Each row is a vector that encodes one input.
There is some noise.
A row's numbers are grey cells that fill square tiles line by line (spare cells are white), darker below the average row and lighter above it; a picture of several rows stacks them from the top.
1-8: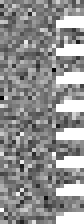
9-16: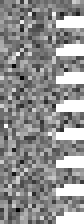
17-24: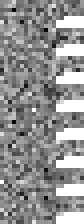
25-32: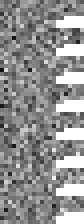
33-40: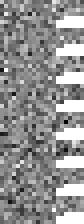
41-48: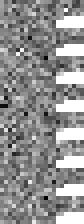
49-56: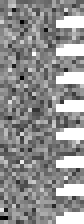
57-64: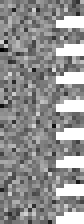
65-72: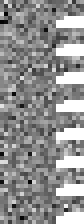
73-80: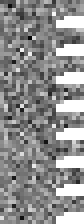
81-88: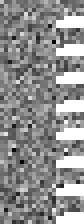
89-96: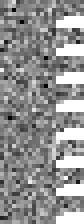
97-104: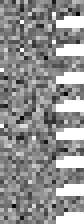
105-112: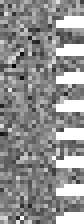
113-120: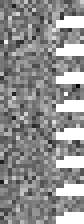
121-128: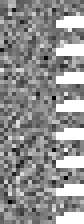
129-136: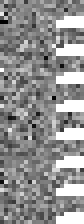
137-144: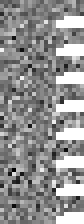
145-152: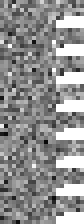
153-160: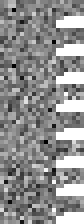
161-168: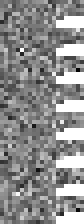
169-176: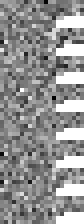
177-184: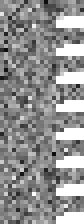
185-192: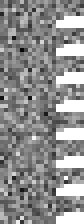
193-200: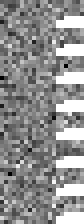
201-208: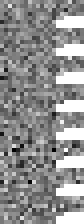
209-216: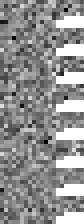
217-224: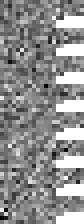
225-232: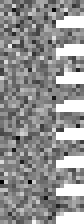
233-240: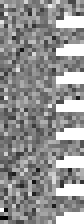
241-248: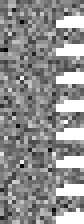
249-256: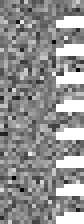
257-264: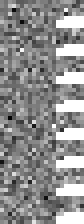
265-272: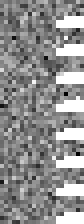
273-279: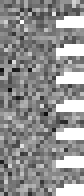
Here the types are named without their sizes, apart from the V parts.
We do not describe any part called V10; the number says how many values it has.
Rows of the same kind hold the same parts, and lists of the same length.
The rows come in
2 kinds.
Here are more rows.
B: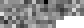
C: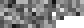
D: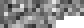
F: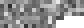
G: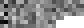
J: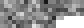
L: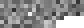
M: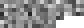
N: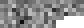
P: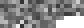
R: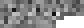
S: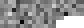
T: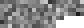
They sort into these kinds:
B, C, D, F, G, L, N, S
J, M, P, R, T

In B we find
a node of a tree, a true/false value and a value of V10.
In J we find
a node of each of two trees and a true/false value.
